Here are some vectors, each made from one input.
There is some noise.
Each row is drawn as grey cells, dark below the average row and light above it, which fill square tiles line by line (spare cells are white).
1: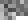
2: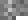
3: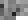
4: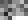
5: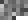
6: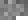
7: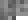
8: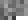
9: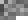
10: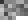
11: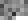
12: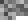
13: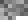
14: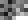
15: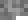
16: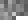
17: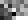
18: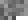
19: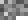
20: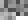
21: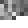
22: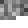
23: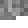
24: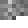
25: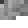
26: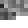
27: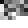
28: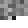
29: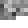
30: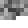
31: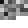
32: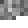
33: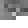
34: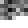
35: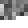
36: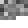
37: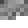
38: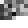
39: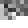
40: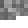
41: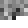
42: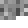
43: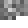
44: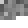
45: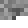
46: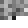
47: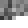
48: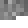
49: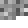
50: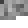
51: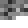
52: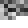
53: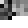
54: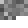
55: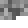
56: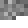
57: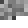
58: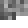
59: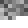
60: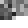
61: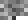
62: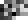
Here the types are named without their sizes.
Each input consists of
a list of points on a line.
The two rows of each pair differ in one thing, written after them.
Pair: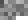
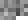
the place on the line in item 2 of the list
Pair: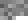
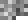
the place on the line in item 2 of the list
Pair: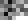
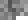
the place on the line in item 2 of the list
